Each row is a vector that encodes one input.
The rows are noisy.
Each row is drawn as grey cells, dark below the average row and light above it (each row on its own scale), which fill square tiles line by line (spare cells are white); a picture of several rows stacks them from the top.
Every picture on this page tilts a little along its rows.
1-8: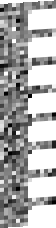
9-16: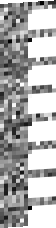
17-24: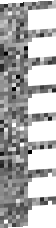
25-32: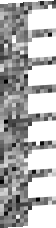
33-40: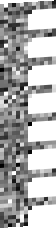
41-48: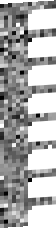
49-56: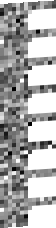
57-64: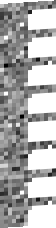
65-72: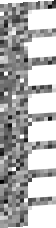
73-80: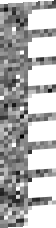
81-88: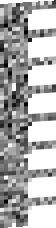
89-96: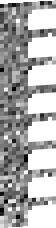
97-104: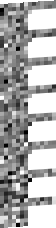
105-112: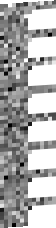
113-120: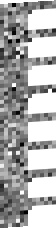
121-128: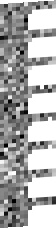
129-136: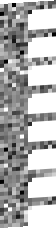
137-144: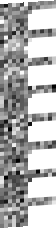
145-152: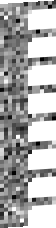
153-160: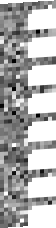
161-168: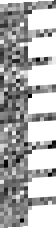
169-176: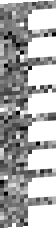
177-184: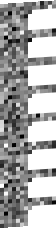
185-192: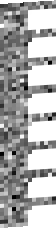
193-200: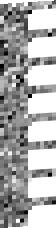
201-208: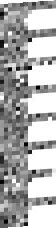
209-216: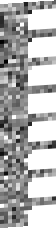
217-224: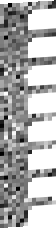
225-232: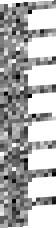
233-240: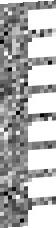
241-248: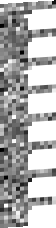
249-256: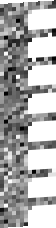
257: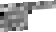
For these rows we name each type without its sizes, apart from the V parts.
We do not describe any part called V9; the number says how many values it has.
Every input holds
a point on a circle, together with either four true/false values, or a value of V9.
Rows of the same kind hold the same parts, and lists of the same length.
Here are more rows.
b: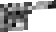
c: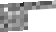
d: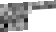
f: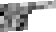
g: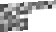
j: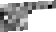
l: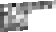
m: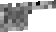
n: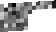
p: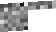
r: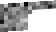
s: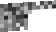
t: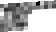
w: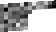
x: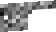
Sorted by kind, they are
b, m, n, r, s, t, w
c, d, f, g, j, l, p, x

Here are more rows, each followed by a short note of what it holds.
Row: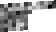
a point on a circle and a value of V9
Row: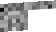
a point on a circle and four true/false values
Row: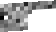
a point on a circle and four true/false values
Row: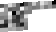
a point on a circle and four true/false values
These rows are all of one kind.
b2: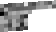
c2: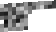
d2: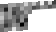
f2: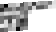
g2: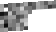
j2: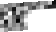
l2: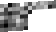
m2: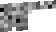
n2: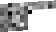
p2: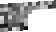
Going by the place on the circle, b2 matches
g2, l2 and p2.
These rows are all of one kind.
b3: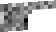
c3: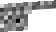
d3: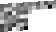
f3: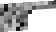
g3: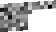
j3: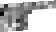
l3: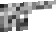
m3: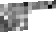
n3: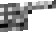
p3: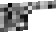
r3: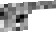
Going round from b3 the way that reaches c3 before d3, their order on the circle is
b3, n3, c3, m3, f3, l3, g3, j3, d3, r3, p3.
